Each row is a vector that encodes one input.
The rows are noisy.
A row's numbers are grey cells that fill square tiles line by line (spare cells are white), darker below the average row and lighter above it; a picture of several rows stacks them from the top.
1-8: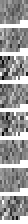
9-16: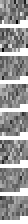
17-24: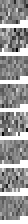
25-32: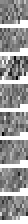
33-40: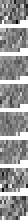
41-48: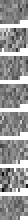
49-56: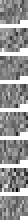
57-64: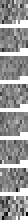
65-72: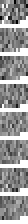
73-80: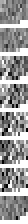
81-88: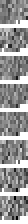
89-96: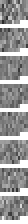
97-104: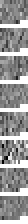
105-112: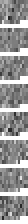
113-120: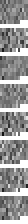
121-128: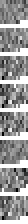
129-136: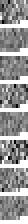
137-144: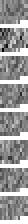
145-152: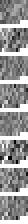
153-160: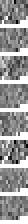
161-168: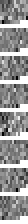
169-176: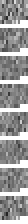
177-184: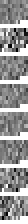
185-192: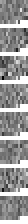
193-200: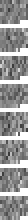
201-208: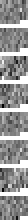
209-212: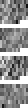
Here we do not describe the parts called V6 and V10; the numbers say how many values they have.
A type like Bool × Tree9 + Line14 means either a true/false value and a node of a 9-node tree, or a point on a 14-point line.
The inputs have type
(Bool × V10 + (Circle8 + Unit) × V6) × Tree9.
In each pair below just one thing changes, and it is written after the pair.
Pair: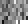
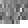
the true/false value
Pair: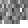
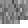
the value of V10
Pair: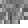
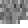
the node of the tree
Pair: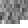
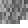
the value of V10
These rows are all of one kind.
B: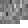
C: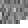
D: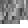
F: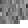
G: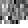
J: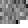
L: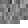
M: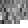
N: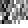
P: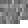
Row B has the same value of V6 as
D, F and L.
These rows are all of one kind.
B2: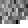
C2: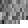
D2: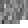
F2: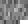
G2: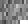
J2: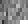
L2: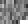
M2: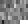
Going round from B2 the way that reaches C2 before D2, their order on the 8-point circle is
B2, M2, C2, J2, L2, F2, G2, D2.
